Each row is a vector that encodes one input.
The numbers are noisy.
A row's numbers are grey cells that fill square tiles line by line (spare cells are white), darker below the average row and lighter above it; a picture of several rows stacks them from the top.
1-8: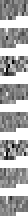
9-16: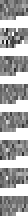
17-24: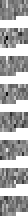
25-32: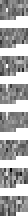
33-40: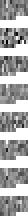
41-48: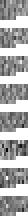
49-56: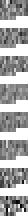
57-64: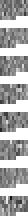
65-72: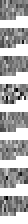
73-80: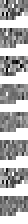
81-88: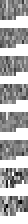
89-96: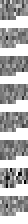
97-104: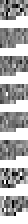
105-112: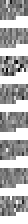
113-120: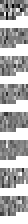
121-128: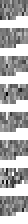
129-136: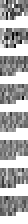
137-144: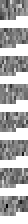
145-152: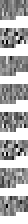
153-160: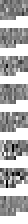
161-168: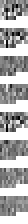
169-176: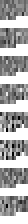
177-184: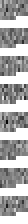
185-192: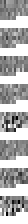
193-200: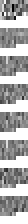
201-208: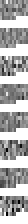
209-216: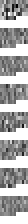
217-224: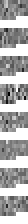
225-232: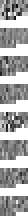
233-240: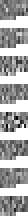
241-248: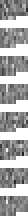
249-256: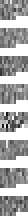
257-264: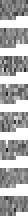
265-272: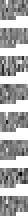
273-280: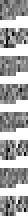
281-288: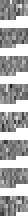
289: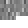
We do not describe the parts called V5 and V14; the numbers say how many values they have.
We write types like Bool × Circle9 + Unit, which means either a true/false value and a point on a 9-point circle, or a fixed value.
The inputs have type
(Bool × Bool × Bool × Bool × Bool + V14) × V5 + Tree9.
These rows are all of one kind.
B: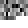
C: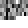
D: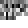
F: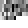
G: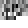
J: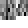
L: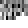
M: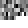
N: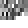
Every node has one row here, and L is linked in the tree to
D.
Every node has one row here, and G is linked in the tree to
B and F.
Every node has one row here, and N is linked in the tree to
M.
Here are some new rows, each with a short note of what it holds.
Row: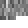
five true/false values and a value of V5
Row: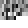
a node of a 9-node tree
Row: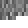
five true/false values and a value of V5
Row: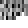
a node of a 9-node tree
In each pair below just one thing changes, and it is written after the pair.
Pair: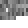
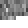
one of the five true/false values
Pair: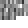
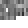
the value of V5
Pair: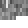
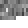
the value of V5
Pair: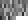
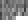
one of the five true/false values
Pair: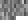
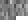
one of the five true/false values
